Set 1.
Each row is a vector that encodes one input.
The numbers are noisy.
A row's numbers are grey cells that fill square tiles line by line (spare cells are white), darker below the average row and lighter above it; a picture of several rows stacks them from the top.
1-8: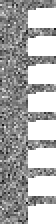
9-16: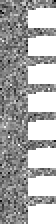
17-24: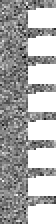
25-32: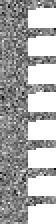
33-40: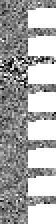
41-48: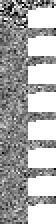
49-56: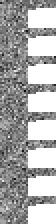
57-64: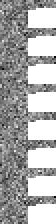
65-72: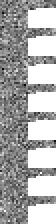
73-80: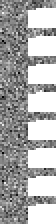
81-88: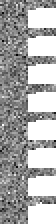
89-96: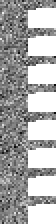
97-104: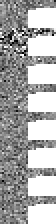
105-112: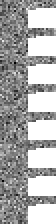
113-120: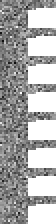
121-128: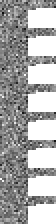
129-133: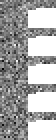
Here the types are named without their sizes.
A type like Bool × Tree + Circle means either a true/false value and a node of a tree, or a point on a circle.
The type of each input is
List(Line).
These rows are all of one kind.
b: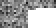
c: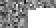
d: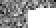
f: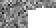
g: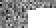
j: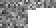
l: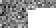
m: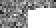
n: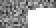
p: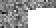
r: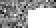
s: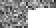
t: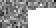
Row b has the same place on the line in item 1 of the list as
n, s and t.
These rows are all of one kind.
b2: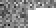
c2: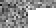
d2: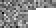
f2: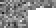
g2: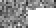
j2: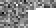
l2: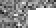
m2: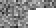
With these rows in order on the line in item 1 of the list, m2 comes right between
d2 and g2.
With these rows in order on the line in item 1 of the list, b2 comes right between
c2 and j2.
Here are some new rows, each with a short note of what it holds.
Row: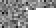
a list of two items
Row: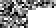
the empty list
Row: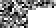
the empty list
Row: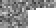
a list of one item
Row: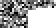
the empty list
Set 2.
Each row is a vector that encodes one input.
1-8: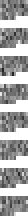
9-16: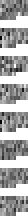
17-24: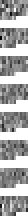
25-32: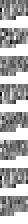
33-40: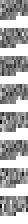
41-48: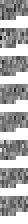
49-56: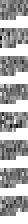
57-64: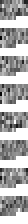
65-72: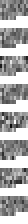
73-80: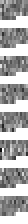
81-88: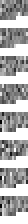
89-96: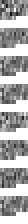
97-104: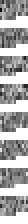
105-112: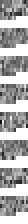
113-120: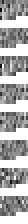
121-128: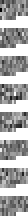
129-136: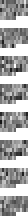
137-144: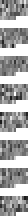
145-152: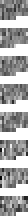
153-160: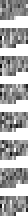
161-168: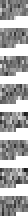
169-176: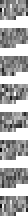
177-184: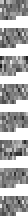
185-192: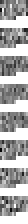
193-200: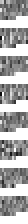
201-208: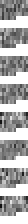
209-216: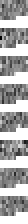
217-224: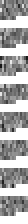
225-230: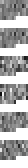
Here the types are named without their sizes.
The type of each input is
Circle + Label.
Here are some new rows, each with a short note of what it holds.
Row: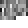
a point on a circle
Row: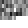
a point on a circle
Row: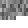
a label
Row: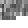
a label
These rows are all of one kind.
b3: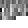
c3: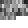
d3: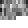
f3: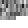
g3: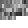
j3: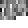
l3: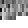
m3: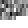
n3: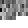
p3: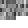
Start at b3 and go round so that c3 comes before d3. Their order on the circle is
b3, l3, n3, p3, f3, m3, g3, c3, d3, j3.
